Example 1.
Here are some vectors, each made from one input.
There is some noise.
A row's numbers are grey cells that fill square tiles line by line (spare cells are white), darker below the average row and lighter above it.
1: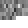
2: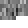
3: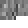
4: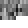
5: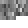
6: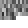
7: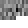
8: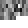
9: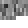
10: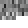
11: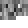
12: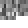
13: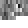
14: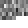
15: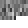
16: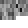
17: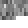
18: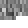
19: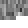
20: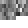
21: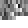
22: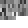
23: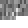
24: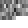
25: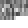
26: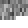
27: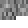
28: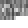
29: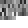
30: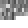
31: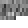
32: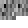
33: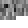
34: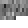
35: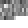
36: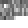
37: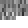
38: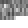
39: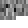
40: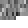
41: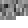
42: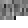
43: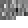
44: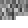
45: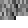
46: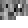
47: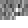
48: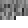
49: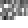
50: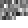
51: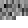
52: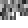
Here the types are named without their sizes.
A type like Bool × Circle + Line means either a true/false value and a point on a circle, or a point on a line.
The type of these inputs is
Bool × Line.
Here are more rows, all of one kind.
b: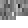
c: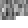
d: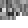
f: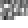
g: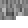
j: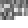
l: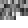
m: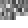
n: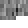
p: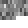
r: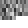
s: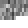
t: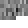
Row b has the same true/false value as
l and r.
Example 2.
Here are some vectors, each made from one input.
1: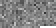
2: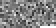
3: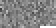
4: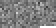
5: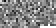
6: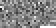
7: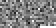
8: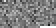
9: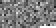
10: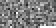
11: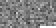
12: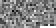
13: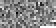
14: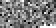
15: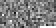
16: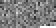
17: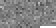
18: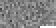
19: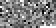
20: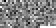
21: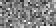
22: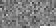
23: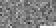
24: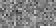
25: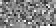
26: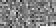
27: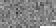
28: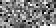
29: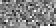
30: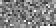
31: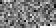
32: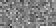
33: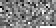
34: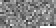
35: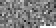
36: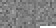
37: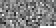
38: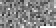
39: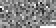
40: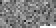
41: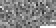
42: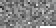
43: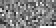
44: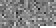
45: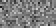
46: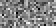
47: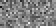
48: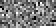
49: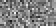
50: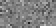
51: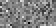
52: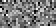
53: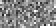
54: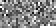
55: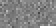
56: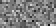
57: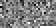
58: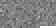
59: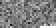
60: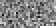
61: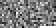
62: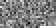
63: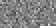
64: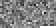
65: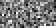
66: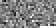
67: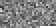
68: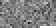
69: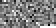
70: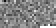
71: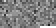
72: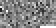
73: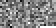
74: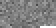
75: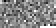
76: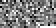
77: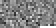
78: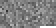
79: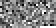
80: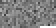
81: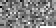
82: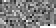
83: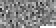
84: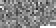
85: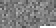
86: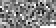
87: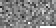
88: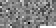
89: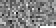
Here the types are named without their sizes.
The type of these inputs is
Bool × Circle + Unit.
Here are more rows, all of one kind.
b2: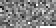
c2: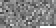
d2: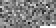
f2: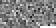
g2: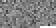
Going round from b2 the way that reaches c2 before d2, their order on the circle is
b2, f2, c2, g2, d2.
